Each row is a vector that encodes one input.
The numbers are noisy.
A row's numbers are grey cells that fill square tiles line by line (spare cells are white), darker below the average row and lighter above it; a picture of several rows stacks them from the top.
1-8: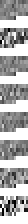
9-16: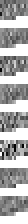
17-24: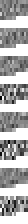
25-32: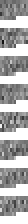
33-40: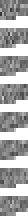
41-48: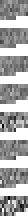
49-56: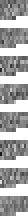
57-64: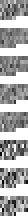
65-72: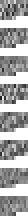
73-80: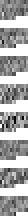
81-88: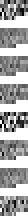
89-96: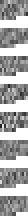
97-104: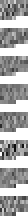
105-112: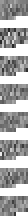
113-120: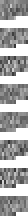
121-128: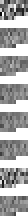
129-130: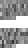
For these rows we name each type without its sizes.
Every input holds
three true/false values.
